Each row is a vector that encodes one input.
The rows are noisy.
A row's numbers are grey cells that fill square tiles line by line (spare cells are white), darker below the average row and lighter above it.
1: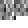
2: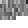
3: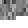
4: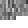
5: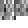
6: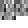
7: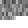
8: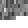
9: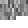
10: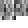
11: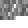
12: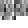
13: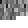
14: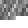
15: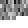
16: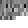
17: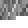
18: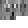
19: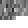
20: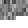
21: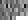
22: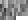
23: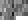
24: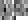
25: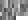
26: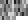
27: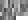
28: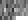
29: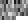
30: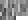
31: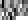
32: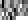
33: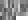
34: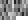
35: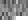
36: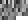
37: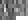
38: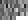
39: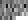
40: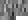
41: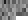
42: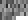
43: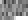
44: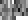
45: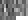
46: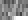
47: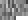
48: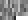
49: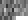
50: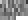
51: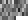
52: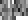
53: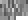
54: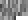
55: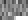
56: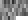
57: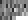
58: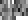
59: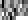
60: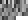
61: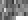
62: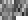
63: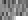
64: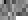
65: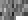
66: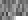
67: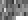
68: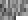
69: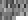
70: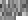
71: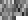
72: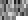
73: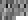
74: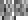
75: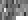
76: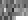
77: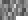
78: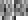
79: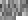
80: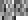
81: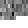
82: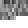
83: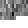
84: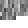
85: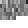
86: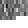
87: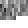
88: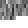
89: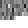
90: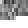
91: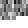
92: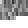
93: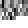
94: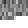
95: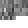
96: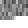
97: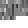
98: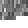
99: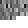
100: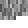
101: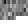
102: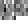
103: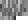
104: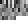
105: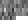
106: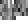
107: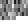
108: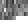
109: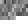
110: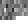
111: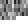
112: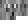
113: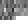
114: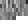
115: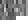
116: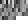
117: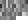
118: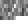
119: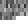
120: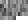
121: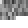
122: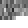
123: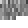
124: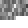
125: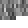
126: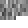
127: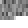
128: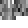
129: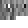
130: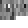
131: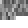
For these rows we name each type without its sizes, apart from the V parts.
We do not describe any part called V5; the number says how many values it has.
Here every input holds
a list of items, each either a point on a circle, or a true/false value and a value of V5.
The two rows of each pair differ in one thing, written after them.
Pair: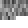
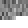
the true/false value in item 2 of the list
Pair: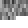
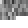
the value of V5 in item 1 of the list
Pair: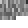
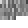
the value of V5 in item 1 of the list
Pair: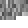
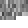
the value of V5 in item 2 of the list
